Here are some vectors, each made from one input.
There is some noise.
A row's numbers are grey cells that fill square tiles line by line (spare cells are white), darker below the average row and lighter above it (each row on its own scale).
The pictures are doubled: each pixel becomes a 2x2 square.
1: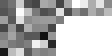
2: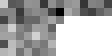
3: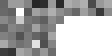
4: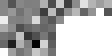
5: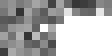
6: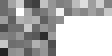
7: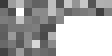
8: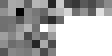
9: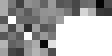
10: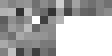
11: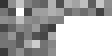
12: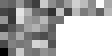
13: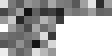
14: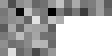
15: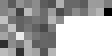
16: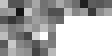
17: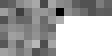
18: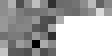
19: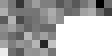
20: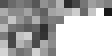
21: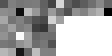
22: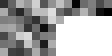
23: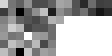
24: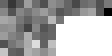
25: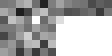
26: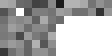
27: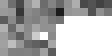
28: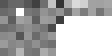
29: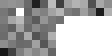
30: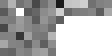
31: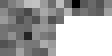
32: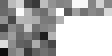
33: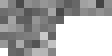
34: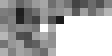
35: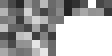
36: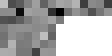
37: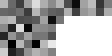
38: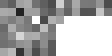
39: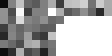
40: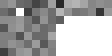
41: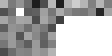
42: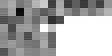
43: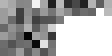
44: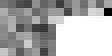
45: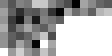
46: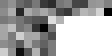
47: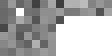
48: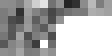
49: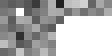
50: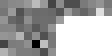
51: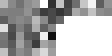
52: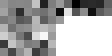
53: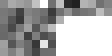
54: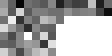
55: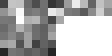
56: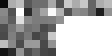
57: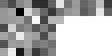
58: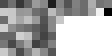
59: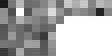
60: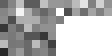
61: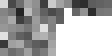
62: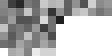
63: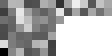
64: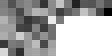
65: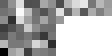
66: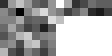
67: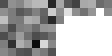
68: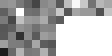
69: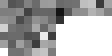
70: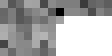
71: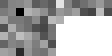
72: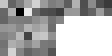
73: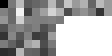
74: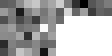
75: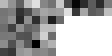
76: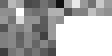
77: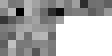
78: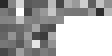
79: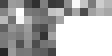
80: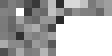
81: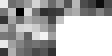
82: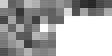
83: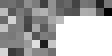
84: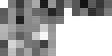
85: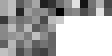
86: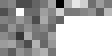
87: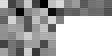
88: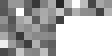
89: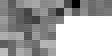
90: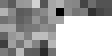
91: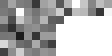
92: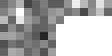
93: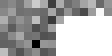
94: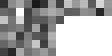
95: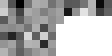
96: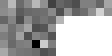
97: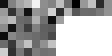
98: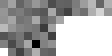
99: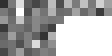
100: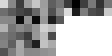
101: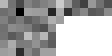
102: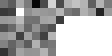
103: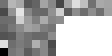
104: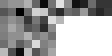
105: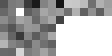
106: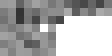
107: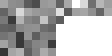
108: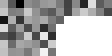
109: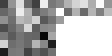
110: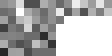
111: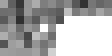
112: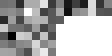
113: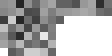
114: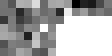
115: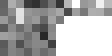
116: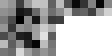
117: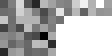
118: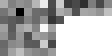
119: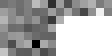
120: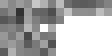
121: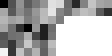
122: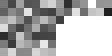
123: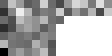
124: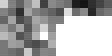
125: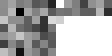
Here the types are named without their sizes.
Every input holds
a point on a line, together with either a point on a circle, or a fixed value.
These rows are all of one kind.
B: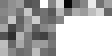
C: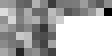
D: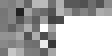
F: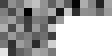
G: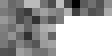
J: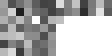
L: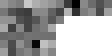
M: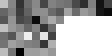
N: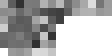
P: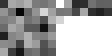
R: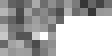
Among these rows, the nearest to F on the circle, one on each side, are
L and N.
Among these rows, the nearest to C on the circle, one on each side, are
B and M.
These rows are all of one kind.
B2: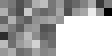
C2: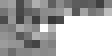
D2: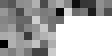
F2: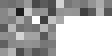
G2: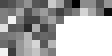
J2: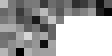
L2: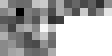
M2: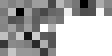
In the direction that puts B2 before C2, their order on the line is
M2, F2, B2, L2, C2, J2, G2, D2.
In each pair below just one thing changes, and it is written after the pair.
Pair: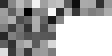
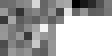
the place on the circle
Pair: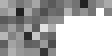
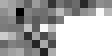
the place on the circle
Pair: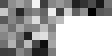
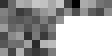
the place on the circle
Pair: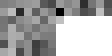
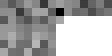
the place on the line
